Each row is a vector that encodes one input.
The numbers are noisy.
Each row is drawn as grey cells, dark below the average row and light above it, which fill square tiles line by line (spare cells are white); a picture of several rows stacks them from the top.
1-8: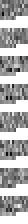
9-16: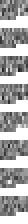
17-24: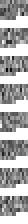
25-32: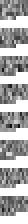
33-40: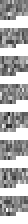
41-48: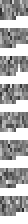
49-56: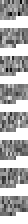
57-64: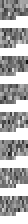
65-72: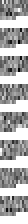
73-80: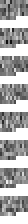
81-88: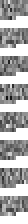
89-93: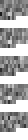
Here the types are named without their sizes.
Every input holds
a label, together with either a fixed value, or a label and three true/false values.
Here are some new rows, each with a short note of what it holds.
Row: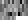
a label
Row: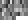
a label
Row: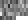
two labels and three true/false values
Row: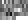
a label
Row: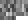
two labels and three true/false values
